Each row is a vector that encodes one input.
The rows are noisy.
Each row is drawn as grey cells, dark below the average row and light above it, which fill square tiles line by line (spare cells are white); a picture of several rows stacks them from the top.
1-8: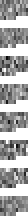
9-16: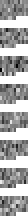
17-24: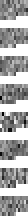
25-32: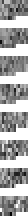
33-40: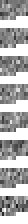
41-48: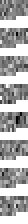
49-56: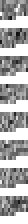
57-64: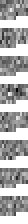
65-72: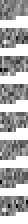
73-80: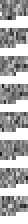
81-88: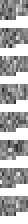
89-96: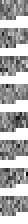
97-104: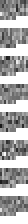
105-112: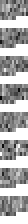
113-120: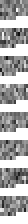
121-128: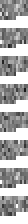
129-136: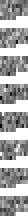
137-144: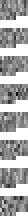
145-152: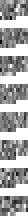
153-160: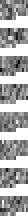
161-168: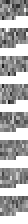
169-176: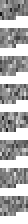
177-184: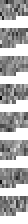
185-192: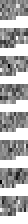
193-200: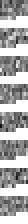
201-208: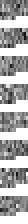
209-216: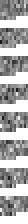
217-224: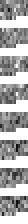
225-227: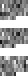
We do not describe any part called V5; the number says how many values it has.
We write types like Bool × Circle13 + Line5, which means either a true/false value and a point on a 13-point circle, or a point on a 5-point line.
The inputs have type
(Circle11 + V5) × Line8.
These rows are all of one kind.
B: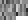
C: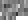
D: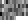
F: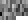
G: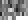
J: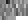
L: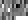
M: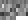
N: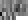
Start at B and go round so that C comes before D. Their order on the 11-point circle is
B, C, G, N, F, D, L, J, M.
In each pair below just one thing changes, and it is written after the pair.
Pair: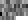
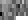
the place on the 11-point circle
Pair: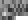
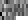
the place on the 8-point line
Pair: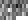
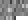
the place on the 8-point line
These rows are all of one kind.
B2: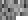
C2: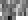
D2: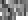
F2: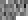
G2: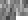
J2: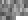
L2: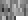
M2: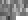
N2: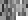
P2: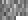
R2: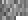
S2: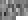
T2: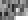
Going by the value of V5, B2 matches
D2 and F2.
